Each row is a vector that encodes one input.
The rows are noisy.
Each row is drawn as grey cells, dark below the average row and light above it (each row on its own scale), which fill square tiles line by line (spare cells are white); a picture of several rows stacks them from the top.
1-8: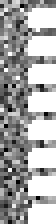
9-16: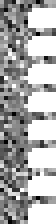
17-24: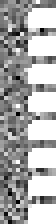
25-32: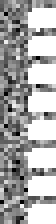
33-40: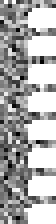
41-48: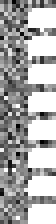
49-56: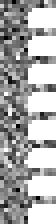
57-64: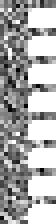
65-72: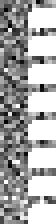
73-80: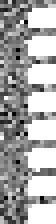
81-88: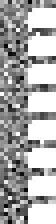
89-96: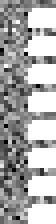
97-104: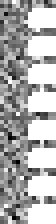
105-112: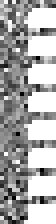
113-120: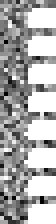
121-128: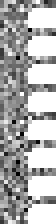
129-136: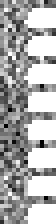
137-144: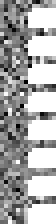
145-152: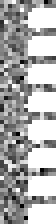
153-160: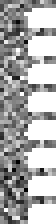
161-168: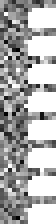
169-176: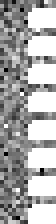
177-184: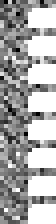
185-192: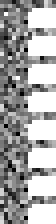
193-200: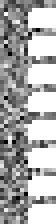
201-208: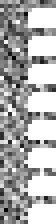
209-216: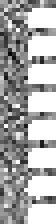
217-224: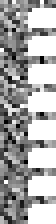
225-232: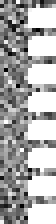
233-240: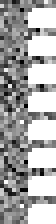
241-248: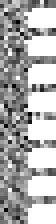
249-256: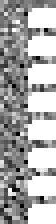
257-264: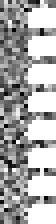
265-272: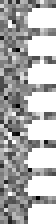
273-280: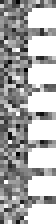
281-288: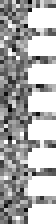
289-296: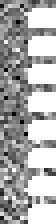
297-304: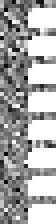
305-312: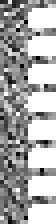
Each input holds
a node of a 19-node tree and a true/false value.
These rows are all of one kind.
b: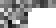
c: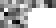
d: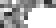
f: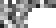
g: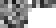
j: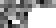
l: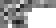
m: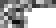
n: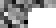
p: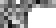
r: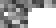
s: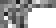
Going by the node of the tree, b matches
f and m.
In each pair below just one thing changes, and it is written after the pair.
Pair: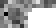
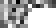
the node of the tree
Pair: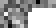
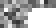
the true/false value
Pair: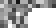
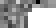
the true/false value
